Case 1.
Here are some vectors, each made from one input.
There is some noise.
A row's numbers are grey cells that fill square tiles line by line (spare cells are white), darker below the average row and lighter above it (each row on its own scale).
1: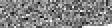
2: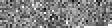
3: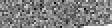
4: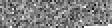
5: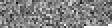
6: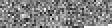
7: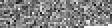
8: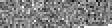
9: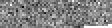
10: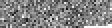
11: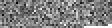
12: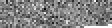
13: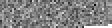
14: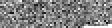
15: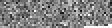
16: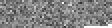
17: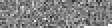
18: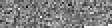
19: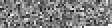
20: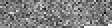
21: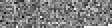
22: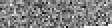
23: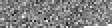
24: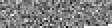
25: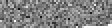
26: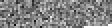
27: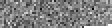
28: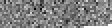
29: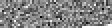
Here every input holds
a node of a 7-node tree.
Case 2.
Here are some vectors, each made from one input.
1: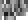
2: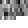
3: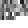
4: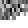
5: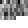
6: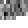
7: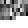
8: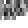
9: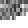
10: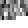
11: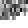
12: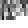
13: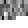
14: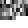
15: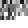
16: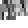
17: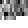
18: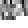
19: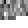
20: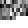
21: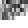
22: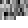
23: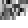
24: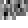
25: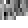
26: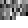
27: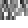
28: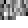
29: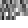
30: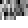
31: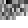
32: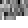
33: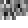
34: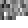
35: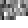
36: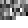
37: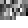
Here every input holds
a point on a 6-point line.
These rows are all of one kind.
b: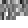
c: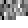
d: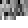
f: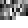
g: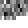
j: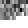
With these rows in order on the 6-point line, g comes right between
d and j.
